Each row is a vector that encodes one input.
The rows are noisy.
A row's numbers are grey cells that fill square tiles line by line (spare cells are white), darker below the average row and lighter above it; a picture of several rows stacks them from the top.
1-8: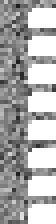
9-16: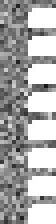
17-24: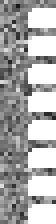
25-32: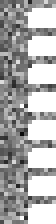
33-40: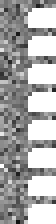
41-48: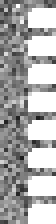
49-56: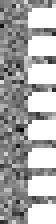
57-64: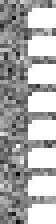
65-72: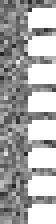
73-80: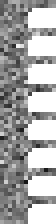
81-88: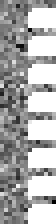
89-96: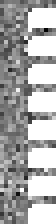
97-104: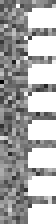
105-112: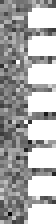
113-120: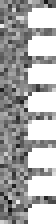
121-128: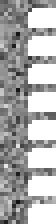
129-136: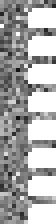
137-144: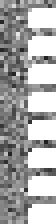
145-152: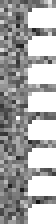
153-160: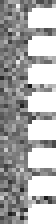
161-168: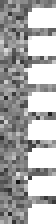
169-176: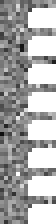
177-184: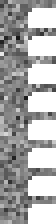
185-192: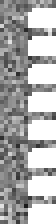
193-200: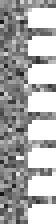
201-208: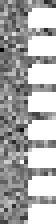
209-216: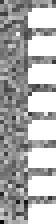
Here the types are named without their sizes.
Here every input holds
a point on a circle and a point on a line, together with either a point on a circle, or a fixed value.
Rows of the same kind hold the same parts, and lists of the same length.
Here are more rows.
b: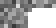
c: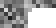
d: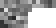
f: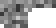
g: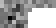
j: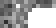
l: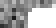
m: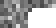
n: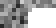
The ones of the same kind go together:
b, j, m
c, d, f, g, l, n

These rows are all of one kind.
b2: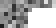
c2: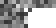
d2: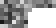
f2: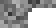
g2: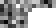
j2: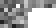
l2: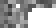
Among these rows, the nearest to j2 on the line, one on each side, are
b2 and l2.
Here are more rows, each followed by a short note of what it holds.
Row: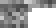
a point on each of two circles and a point on a line
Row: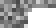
a point on each of two circles and a point on a line
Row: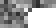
a point on a circle and a point on a line
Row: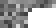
a point on a circle and a point on a line
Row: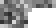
a point on a circle and a point on a line
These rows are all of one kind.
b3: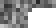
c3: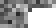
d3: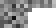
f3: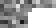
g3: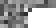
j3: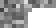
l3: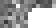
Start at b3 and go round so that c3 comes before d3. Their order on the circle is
b3, j3, g3, l3, f3, c3, d3.
